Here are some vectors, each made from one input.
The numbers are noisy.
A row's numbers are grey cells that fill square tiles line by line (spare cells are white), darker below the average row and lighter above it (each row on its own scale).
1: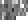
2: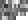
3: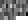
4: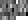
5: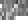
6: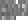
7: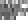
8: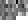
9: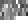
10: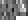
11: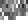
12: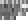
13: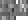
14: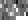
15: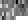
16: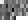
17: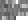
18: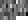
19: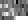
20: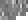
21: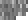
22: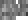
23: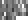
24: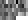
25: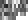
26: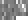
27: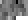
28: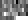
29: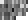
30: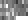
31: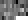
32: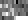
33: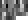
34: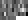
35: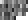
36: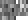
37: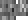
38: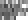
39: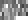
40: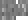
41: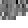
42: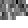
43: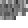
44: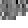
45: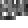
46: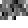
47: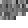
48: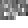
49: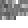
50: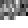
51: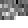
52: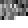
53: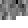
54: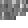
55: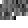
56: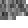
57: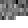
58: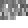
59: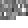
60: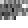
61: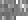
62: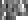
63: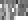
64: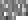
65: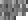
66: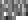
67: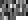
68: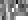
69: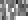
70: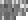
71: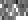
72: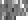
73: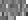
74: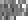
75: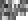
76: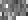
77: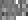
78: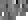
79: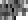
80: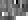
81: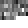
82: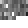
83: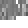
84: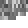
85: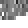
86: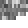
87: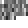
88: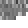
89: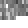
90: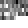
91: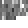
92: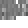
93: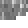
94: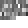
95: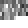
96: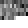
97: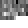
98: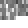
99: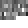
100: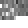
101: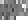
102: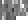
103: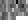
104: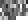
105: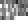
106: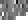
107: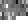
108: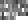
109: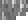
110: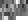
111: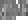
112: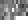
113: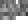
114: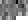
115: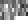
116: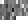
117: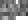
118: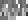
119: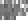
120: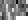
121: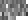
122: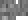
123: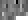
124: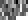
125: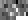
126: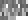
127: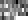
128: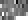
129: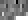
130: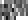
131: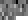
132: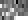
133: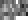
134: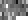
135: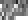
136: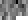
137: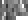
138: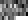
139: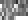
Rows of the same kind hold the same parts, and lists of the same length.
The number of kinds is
2.
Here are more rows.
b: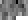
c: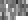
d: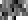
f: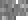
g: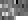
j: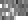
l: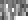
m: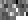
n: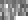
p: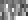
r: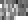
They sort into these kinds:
b, c, d, f, g, j, l, n, p, r
m

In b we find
a point on a 9-point circle.
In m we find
a fixed value.
